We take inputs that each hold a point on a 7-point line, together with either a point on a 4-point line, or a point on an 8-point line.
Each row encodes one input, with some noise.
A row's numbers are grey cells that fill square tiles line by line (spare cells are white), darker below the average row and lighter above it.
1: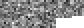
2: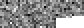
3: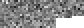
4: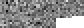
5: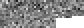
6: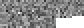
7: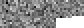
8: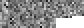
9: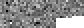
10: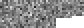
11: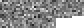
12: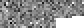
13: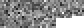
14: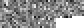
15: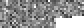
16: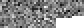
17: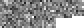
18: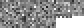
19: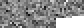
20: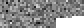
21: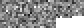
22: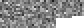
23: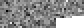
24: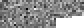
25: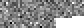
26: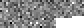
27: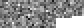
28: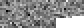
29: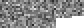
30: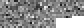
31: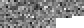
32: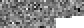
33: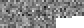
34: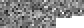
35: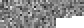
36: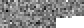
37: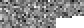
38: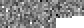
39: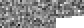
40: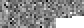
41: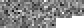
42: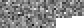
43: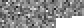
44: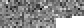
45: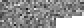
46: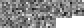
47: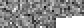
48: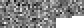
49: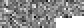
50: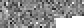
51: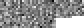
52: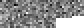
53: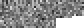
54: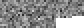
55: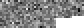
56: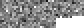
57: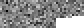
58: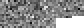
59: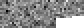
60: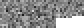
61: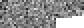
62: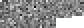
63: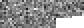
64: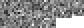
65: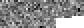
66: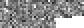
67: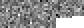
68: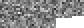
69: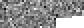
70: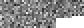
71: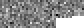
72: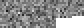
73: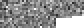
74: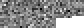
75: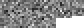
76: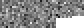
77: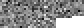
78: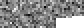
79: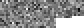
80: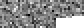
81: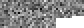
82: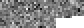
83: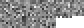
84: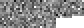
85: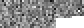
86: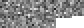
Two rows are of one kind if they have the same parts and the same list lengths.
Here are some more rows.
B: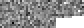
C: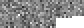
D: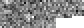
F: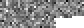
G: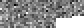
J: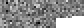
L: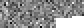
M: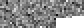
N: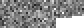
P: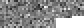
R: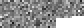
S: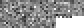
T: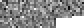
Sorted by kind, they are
B, C, G, J, M, N, R, S, T
D, F, L, P

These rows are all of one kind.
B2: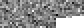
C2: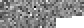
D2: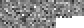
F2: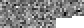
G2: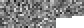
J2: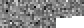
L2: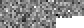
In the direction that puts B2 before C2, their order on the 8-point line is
G2, B2, L2, D2, C2, J2, F2.
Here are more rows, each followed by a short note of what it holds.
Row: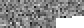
a point on a 4-point line and a point on a 7-point line
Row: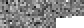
a point on a 7-point line and a point on an 8-point line
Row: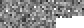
a point on a 7-point line and a point on an 8-point line
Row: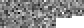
a point on a 7-point line and a point on an 8-point line
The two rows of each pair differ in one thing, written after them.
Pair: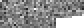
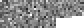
the place on the 8-point line
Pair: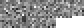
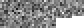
the place on the 7-point line
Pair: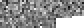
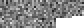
the place on the 8-point line
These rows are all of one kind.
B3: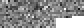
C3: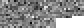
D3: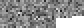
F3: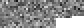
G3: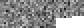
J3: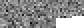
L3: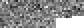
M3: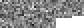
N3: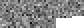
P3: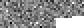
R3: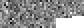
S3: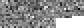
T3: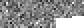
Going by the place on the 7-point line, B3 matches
C3, F3, L3 and S3.
